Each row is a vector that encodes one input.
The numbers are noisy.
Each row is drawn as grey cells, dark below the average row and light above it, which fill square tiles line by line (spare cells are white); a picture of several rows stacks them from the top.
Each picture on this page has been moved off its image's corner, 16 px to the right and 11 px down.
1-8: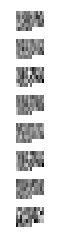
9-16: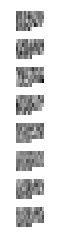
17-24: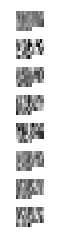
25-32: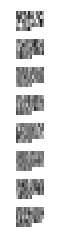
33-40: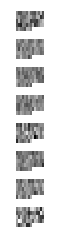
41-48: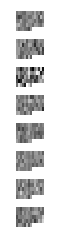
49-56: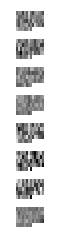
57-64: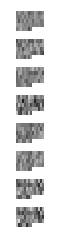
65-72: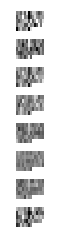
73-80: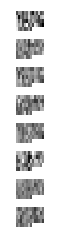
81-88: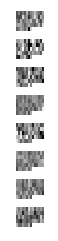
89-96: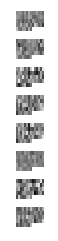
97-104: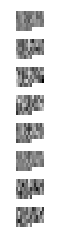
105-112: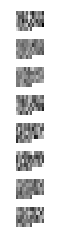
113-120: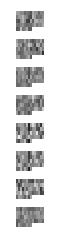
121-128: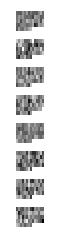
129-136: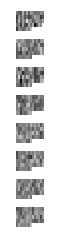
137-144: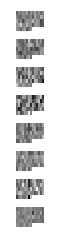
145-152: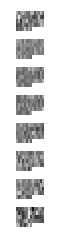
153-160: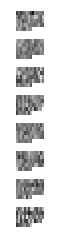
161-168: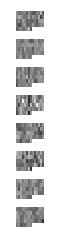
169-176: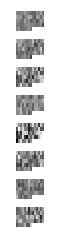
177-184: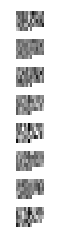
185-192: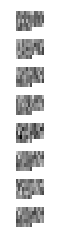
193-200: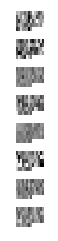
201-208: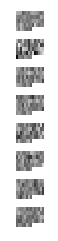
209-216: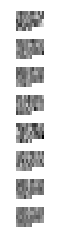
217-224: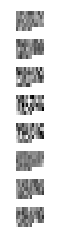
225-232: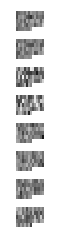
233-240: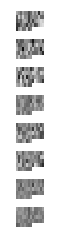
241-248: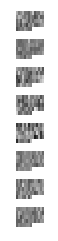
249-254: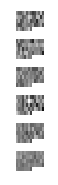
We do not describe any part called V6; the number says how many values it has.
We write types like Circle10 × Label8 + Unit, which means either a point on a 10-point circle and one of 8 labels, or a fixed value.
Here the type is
Bool × (Label8 + Line10) + V6.
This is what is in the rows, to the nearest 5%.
About 75% of them hold a true/false value, together with either one of 8 labels, or a point on a 10-point line. The rest hold a value of V6.
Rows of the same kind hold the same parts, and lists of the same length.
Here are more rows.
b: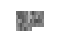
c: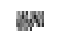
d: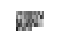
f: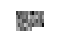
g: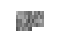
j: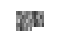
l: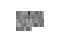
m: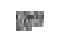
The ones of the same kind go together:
b
c, m
d, f, g, j, l

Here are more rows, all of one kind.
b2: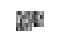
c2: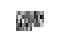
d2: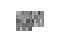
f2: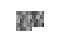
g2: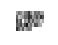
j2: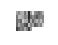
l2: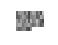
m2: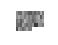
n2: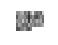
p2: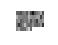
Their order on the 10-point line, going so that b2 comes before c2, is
l2, n2, p2, b2, m2, f2, j2, d2, g2, c2.
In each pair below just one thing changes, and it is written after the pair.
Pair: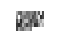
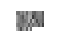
the label
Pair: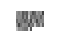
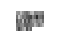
the label
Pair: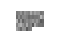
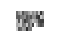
the true/false value
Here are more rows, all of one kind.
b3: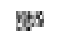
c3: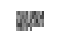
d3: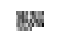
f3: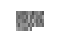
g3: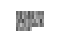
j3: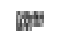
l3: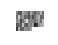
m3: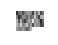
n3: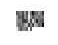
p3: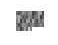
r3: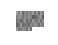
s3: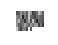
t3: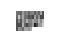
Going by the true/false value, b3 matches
d3, g3, l3 and r3.
